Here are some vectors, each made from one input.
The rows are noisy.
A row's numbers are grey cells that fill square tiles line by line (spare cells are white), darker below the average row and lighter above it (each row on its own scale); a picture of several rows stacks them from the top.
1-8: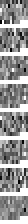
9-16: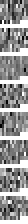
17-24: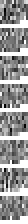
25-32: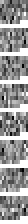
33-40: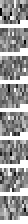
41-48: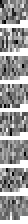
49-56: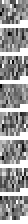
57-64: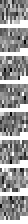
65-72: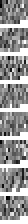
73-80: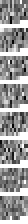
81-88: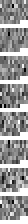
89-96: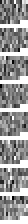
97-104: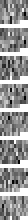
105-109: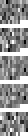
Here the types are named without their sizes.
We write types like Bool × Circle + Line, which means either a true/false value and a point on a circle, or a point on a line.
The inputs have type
(Bool × Bool × Bool × Bool + Unit) × Circle.
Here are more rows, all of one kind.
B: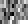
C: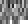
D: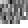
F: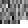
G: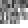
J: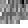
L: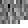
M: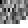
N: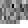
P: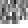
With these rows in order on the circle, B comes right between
C and N.
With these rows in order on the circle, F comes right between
C and L.
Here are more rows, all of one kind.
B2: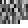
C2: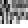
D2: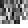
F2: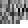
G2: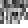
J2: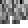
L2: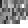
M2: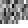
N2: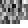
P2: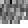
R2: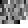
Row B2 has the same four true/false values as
F2 and L2.
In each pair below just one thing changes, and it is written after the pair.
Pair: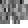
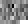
the place on the circle
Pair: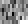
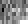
one of the four true/false values
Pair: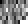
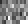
one of the four true/false values
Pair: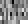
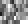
the place on the circle
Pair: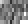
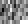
the place on the circle
